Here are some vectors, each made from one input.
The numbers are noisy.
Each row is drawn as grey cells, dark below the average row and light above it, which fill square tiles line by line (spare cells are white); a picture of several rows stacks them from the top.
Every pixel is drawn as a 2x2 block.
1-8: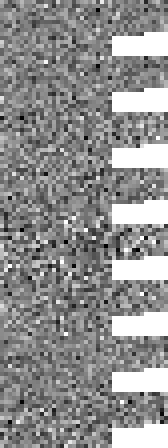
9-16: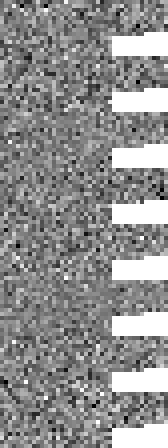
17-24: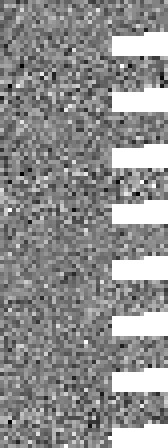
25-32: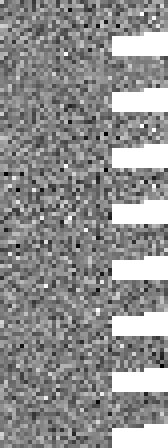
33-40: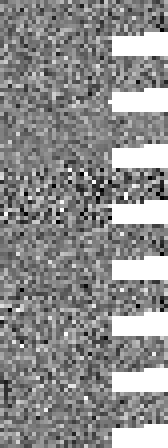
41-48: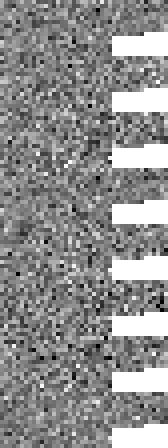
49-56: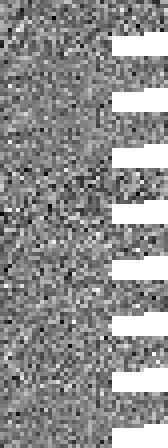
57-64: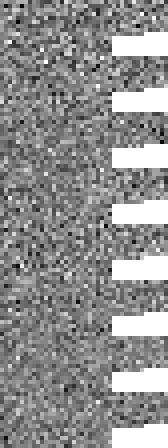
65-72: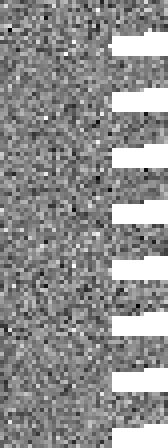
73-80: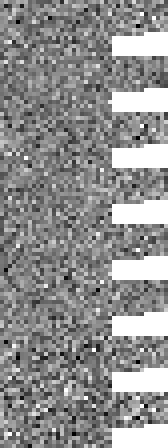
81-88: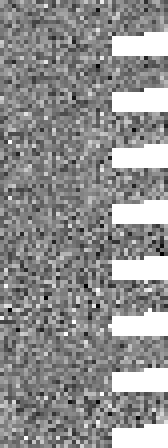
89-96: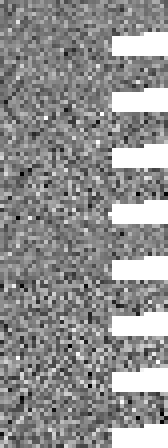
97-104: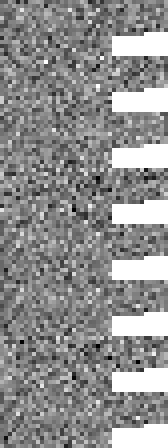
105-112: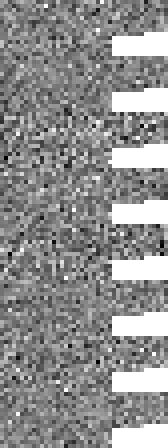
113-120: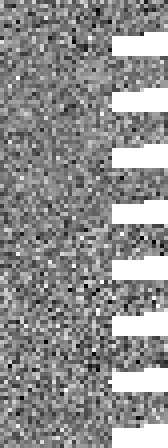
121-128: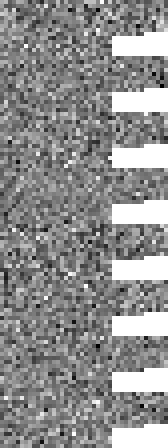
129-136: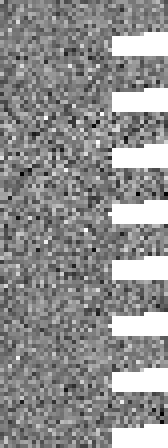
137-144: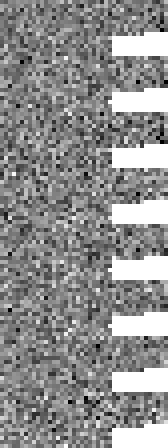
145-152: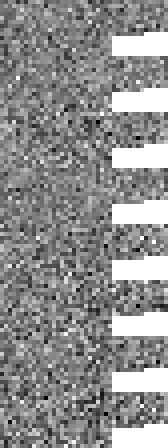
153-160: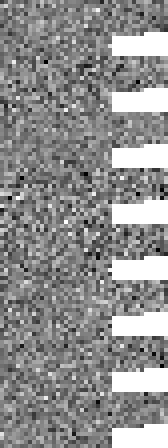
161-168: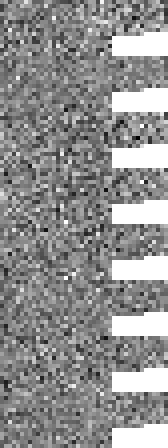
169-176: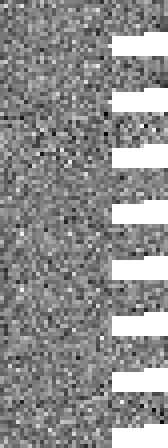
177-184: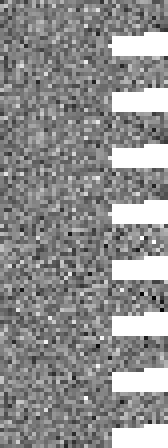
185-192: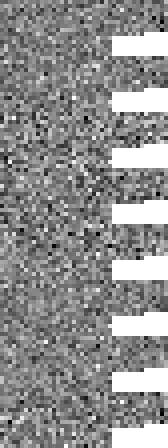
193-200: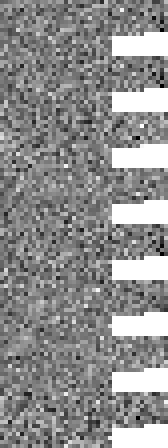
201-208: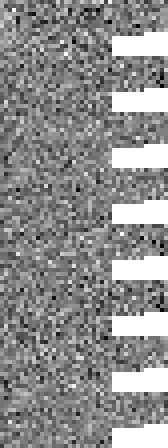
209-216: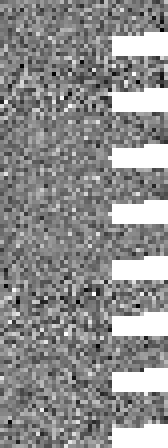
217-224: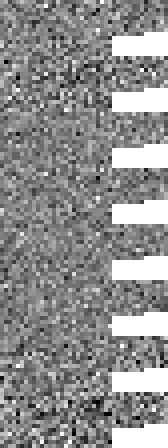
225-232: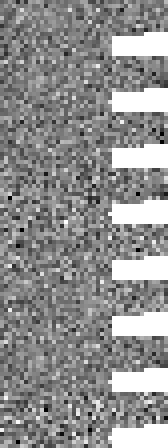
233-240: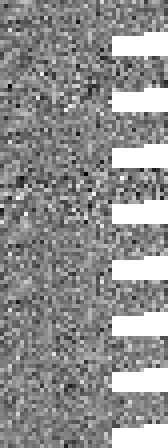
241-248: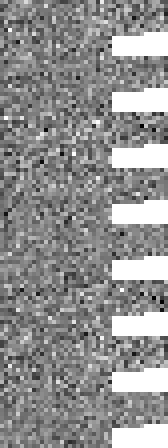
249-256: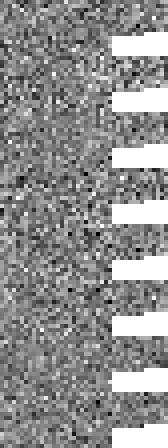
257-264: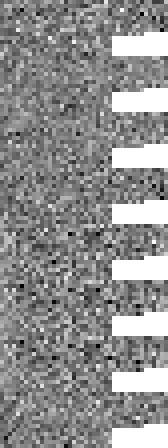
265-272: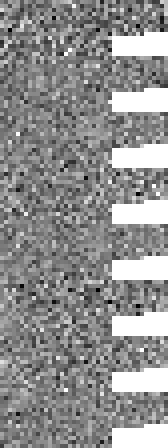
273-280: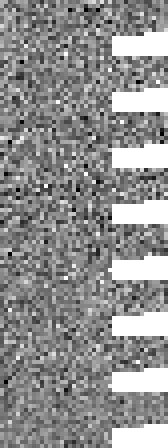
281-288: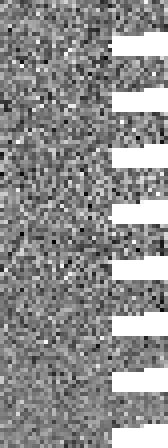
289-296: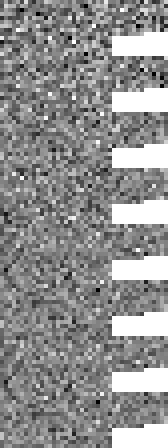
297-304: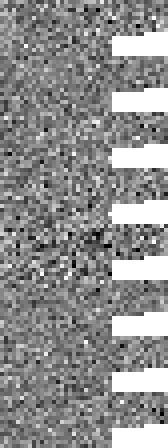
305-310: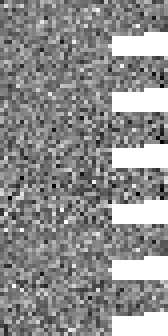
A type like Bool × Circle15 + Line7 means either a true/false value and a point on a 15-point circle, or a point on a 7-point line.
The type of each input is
Line6 × (Line11 + Tree12).
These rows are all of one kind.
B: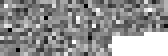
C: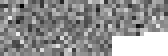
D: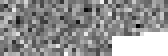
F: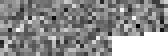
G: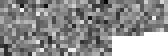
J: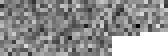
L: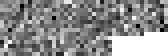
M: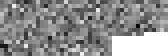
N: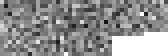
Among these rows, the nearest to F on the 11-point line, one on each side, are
L and M.
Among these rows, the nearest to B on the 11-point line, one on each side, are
G and N.
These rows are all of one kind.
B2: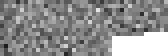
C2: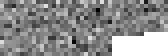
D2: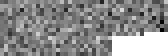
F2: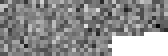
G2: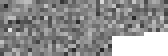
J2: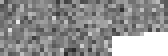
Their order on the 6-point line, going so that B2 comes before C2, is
D2, F2, B2, J2, G2, C2.
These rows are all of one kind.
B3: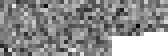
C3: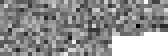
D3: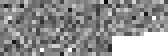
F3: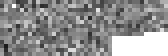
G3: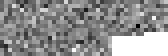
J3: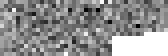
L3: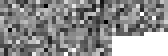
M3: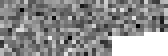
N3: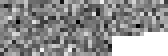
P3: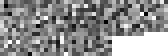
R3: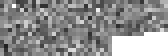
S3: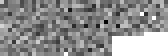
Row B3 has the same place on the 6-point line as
F3, G3, L3 and R3.
